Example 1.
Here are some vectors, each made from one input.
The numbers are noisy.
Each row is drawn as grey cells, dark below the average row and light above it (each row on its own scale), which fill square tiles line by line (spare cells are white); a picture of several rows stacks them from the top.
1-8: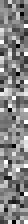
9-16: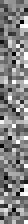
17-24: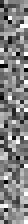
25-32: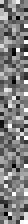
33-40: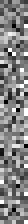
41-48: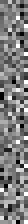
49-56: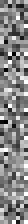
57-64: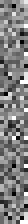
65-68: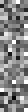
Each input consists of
one of 11 labels.
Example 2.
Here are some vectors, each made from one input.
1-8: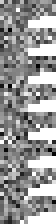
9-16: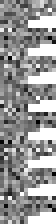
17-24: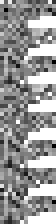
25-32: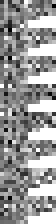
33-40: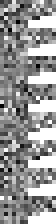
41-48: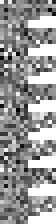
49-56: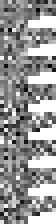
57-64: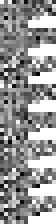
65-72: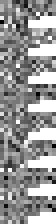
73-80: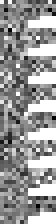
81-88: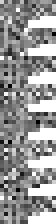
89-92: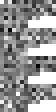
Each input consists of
a point on a 10-point line.
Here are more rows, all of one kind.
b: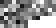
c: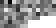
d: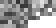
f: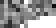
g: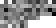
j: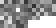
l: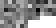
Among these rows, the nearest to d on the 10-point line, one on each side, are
b and j.
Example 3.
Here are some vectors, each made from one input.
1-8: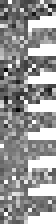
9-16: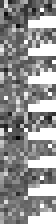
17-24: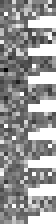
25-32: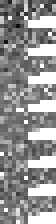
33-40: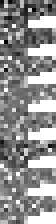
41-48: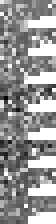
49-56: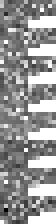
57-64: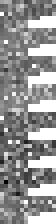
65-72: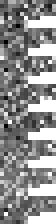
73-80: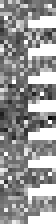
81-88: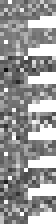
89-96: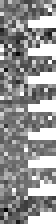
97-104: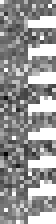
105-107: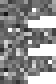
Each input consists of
one of 6 labels.
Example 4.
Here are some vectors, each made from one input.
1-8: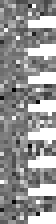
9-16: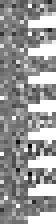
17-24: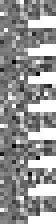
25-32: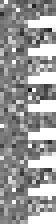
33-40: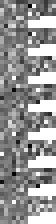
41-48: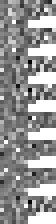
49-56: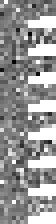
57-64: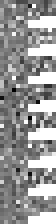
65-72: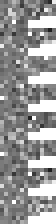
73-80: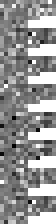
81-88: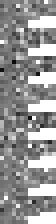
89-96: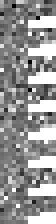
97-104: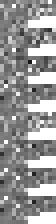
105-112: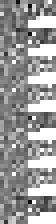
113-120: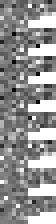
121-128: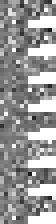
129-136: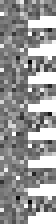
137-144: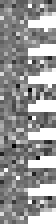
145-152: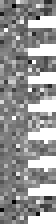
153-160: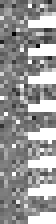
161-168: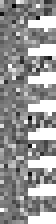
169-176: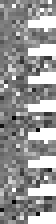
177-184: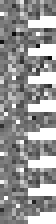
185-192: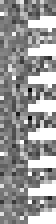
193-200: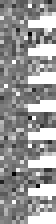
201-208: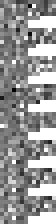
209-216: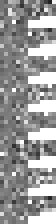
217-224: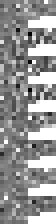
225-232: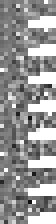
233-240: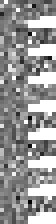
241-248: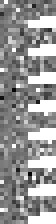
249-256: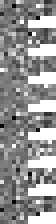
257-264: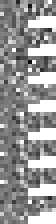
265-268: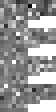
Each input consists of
one of 9 labels.
